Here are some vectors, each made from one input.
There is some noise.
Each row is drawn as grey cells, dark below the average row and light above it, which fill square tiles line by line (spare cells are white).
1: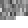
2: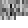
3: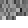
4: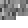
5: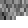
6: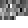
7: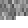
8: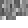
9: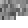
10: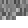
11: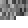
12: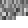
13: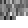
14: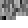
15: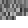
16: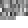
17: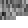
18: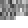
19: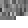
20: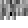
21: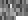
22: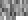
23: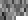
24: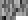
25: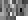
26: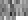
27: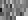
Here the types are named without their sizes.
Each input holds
three true/false values.
